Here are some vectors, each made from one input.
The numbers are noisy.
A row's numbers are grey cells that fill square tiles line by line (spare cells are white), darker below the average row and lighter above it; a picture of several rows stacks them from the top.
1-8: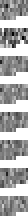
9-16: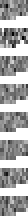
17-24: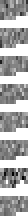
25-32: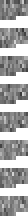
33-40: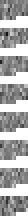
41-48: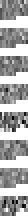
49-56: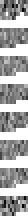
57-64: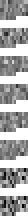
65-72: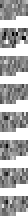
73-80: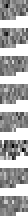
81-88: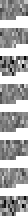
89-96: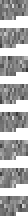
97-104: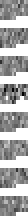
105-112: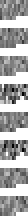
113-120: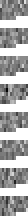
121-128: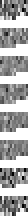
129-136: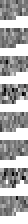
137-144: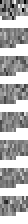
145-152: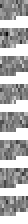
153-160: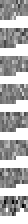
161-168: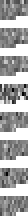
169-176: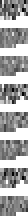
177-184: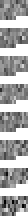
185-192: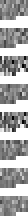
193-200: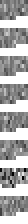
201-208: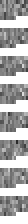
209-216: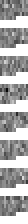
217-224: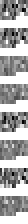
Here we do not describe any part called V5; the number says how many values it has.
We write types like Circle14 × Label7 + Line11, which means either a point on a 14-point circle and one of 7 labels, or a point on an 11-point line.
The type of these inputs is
(Line6 + List2(Line11)) × V5 + Line7.
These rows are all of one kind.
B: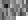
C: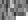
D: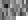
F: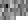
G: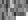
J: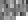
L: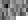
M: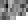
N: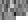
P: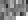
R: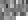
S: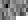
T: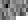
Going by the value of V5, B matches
D, L, S and T.
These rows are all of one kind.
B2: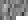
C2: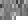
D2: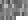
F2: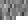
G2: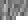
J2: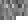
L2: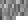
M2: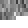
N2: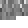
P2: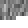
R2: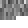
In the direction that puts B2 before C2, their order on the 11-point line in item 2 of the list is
B2, N2, F2, C2, D2, L2, J2, P2, M2, G2, R2.
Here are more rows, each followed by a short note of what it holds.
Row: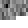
a point on a 6-point line and a value of V5
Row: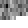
a point on a 6-point line and a value of V5
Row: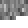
a value of V5, together with the empty list
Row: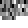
a point on a 7-point line
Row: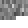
a value of V5, together with a list of two items
